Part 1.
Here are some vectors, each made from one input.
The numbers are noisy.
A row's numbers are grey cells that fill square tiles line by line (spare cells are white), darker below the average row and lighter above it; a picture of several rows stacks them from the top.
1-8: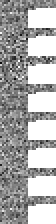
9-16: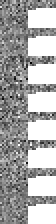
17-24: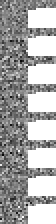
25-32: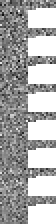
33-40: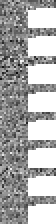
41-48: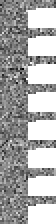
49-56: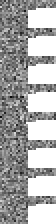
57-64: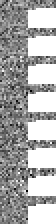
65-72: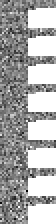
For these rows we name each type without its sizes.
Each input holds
three true/false values.
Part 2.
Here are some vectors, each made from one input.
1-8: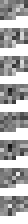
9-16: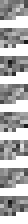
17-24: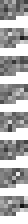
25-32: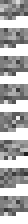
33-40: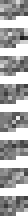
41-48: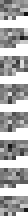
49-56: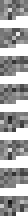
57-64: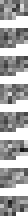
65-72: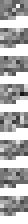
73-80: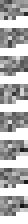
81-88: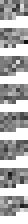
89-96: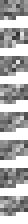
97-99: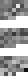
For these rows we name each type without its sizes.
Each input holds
a label.
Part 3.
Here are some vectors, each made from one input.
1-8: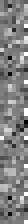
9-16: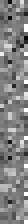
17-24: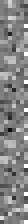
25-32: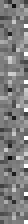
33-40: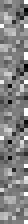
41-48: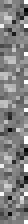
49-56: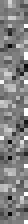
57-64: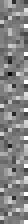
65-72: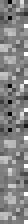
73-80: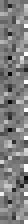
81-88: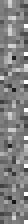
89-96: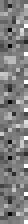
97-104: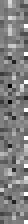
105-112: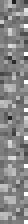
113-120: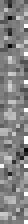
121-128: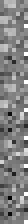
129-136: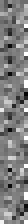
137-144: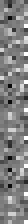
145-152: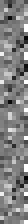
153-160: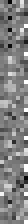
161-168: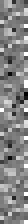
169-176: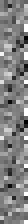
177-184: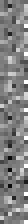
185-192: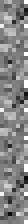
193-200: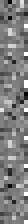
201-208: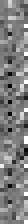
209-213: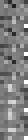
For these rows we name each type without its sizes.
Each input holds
a label.
